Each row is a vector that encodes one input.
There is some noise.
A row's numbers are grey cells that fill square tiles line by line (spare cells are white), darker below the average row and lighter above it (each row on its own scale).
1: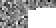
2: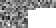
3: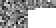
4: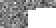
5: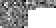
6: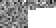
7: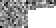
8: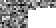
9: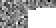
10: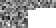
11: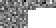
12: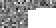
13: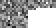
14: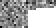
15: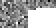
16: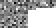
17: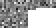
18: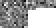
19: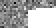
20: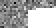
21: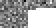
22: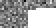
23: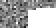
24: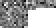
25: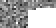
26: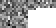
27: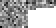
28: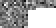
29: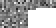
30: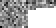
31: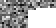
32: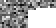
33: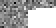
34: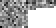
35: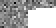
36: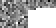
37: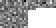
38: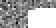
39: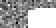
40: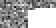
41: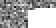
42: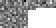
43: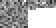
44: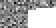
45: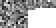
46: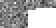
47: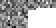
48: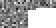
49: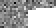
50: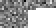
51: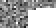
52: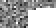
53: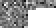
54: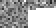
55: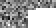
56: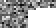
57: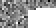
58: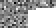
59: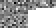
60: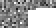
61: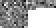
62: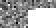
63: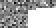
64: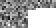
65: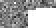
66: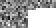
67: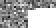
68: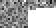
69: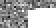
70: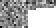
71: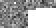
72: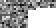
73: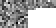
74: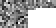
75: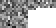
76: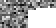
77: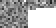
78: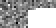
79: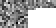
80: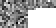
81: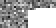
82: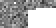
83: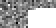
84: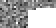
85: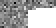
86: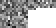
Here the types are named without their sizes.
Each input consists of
four true/false values.
